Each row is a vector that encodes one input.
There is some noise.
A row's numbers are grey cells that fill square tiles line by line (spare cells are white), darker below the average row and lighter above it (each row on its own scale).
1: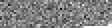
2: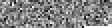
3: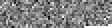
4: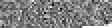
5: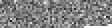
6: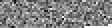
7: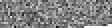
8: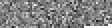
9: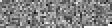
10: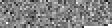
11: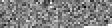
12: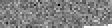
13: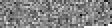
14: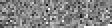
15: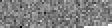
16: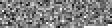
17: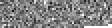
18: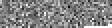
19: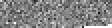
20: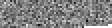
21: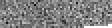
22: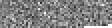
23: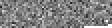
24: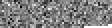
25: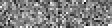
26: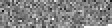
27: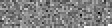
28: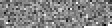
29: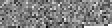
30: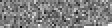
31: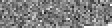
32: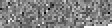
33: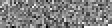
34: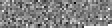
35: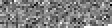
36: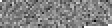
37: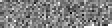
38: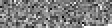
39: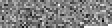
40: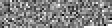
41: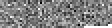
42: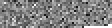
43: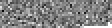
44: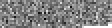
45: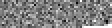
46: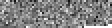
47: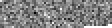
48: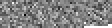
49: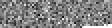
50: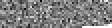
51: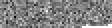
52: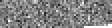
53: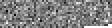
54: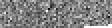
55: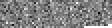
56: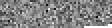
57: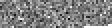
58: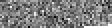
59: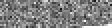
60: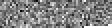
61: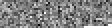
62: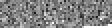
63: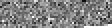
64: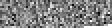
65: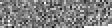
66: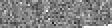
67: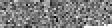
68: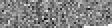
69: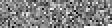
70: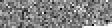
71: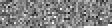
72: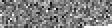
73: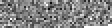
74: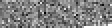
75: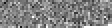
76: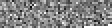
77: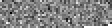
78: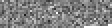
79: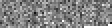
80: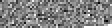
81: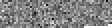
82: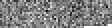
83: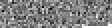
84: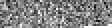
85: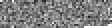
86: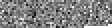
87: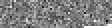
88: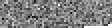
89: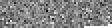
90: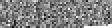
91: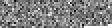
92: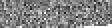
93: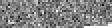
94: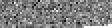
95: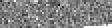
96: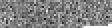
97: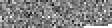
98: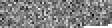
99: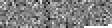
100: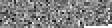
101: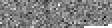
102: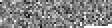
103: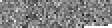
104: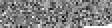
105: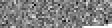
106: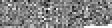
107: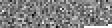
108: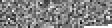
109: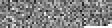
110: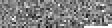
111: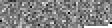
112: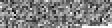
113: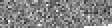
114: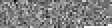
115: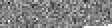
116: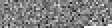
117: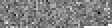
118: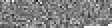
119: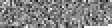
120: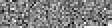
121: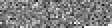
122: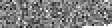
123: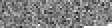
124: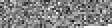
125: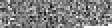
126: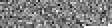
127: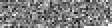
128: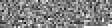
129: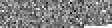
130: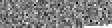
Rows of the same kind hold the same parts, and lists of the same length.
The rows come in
2 kinds.
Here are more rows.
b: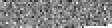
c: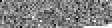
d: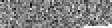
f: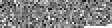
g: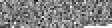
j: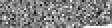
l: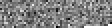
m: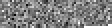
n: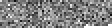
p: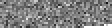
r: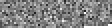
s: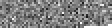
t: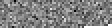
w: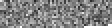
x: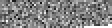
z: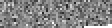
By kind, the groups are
b, g, j, l, m, n, r, s, t, w, x, z
c, d, f, p

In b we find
a point on a 9-point line and a true/false value.
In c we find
one of 8 labels and a true/false value.
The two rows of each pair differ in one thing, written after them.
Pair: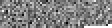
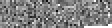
the true/false value
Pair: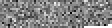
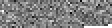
the true/false value
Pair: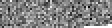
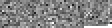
the place on the 9-point line
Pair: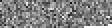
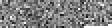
the true/false value
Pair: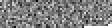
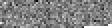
the true/false value
